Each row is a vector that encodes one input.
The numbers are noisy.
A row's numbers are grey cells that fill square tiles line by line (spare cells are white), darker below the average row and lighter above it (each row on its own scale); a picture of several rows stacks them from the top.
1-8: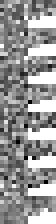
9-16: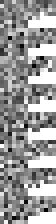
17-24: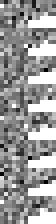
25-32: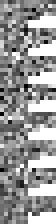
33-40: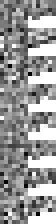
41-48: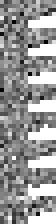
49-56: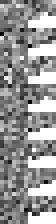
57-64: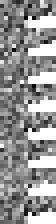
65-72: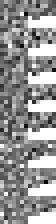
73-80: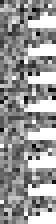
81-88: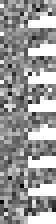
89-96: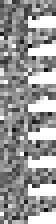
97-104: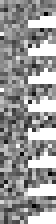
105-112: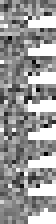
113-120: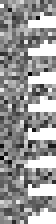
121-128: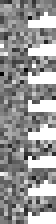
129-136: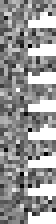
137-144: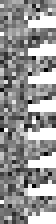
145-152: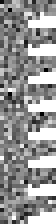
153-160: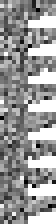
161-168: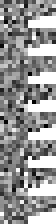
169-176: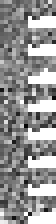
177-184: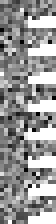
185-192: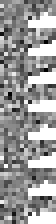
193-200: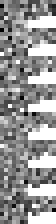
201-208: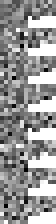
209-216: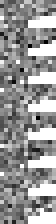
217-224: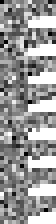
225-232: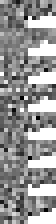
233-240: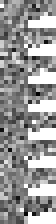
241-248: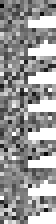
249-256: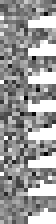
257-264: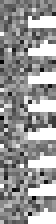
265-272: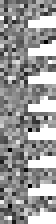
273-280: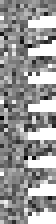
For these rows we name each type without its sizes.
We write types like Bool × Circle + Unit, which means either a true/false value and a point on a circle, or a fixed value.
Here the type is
List(Line) + Tree.
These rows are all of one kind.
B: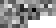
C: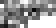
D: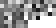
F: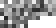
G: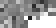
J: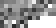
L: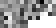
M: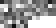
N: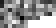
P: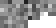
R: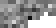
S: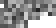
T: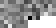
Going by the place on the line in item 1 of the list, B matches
P and T.
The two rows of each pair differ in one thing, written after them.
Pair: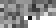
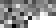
the place on the line in item 2 of the list
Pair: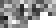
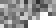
the place on the line in item 1 of the list
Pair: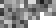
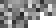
the place on the line in item 1 of the list
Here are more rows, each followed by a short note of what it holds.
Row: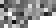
a list of one item
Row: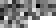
a node of a tree
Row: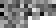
the empty list
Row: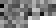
the empty list
